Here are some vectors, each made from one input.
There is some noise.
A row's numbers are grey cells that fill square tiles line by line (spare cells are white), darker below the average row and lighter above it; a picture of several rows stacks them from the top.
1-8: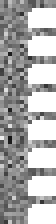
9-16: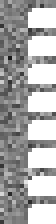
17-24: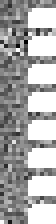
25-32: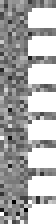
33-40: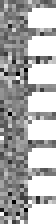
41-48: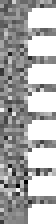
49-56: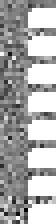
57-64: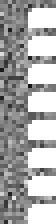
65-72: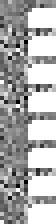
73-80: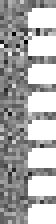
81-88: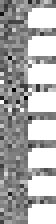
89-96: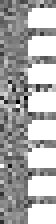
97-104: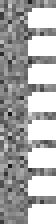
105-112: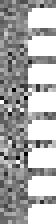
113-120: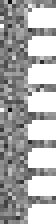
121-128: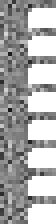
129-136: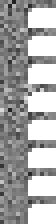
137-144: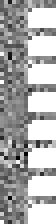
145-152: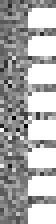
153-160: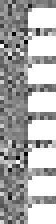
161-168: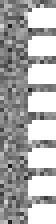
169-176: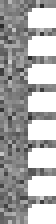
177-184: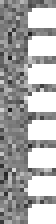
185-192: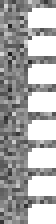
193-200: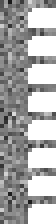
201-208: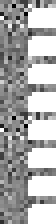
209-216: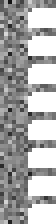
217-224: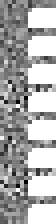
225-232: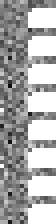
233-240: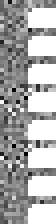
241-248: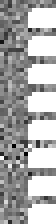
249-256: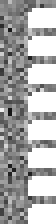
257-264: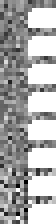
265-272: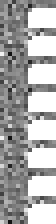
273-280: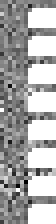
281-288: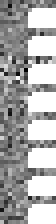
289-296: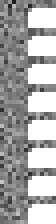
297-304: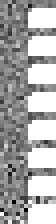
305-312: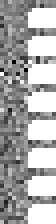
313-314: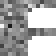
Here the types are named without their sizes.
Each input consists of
a true/false value, together with a list of points on a line.
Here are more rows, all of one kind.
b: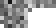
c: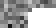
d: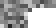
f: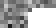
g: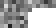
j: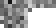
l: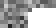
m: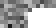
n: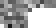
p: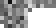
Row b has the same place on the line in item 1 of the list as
d, j, m and p.
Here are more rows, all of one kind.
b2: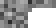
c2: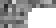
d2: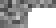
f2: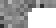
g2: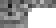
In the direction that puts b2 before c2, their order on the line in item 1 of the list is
b2, c2, f2, d2, g2.
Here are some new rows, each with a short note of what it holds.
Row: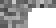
a true/false value, together with a list of two items
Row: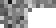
a true/false value, together with a list of one item
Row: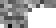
a true/false value, together with a list of one item
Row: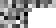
a true/false value, together with the empty list
